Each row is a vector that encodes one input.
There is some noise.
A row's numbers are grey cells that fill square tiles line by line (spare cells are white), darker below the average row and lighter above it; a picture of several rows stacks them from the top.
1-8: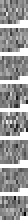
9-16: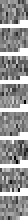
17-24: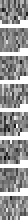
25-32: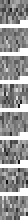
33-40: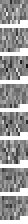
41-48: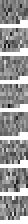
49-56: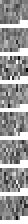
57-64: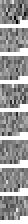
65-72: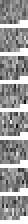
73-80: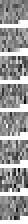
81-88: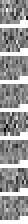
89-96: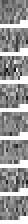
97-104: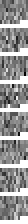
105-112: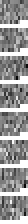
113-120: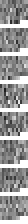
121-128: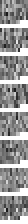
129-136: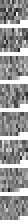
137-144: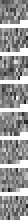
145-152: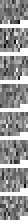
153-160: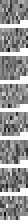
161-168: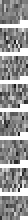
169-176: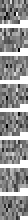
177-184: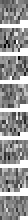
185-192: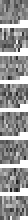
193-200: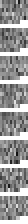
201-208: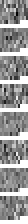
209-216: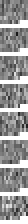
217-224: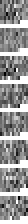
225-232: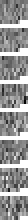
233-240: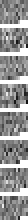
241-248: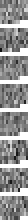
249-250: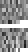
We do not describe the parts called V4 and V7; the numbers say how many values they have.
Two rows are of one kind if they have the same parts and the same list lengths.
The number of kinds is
2.
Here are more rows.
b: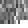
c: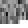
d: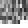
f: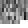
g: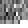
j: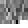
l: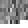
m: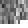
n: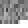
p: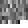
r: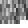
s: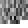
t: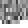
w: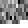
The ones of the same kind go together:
b, f, m, n
c, d, g, j, l, p, r, s, t, w

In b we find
one of 9 labels, a point on a 5-point line, a true/false value and a value of V4.
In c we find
one of 9 labels, a true/false value, a value of V4 and a value of V7.
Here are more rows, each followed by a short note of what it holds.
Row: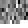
one of 9 labels, a true/false value, a value of V4 and a value of V7
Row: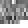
one of 9 labels, a point on a 5-point line, a true/false value and a value of V4
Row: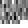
one of 9 labels, a true/false value, a value of V4 and a value of V7
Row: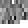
one of 9 labels, a point on a 5-point line, a true/false value and a value of V4
